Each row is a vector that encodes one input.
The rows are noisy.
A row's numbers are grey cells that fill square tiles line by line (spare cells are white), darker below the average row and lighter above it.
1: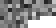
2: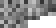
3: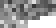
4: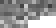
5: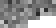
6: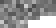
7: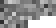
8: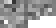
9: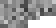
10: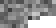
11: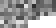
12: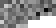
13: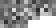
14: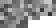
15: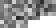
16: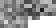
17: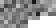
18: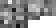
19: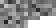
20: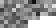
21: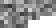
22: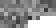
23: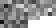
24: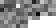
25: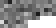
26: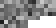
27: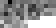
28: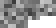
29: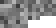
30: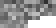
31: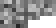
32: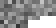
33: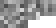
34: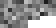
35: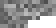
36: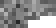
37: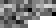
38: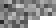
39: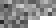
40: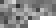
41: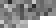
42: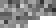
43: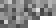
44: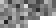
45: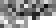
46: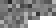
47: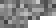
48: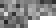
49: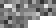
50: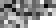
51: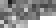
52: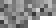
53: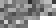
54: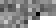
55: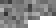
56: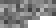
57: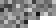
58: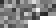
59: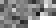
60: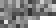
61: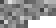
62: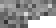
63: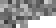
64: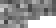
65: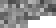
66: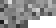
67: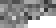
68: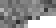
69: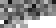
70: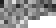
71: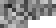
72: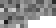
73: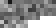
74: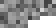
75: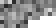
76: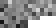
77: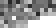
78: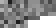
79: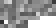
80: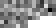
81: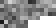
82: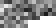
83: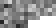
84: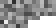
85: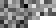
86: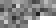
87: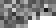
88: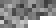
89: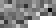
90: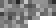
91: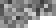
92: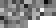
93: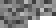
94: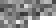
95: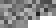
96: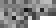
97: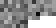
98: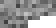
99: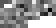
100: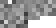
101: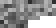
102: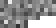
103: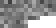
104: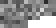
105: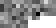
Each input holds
one of 10 labels, together with either one of 10 labels, or three true/false values.
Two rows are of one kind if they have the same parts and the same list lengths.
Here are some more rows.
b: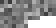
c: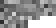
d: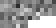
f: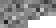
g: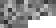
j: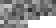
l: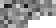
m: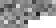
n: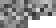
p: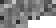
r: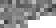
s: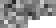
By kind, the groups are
b, d, f, g, j, p, r
c, l, m, n, s

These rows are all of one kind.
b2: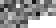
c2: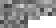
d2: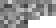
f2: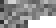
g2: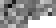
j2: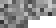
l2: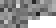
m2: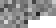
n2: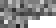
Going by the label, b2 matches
l2 and m2.
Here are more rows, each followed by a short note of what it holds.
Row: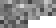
one of 10 labels and three true/false values
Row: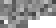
one of 10 labels and three true/false values
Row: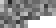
two labels (each one of 10)
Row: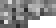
one of 10 labels and three true/false values
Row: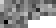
two labels (each one of 10)
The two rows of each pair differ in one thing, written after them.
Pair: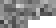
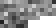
the label
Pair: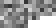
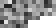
one of the three true/false values
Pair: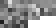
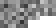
the label
